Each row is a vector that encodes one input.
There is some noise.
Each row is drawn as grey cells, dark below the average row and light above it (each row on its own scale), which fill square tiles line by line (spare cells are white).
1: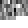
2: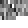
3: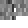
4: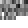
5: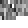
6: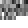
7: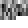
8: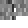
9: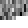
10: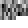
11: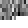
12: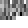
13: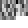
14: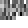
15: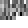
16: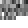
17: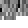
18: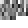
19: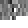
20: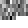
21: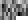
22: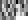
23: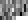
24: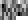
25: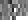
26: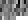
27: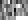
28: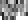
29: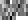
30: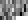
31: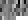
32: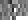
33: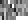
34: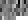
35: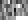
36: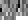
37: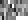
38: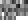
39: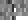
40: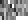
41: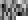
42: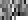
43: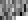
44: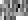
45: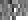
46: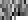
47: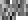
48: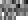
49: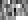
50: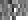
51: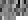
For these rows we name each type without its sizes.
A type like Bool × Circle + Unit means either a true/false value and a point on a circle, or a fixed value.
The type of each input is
Bool × (Tree + Unit).
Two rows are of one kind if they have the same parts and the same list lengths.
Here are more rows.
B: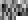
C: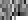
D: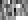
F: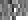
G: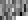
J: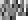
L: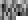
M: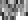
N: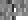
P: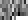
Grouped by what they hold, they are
B, C, D, G, J, L, M, P
F, N

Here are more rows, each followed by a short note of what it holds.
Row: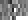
a true/false value
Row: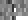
a true/false value
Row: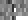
a true/false value
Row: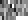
a node of a tree and a true/false value
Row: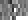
a true/false value
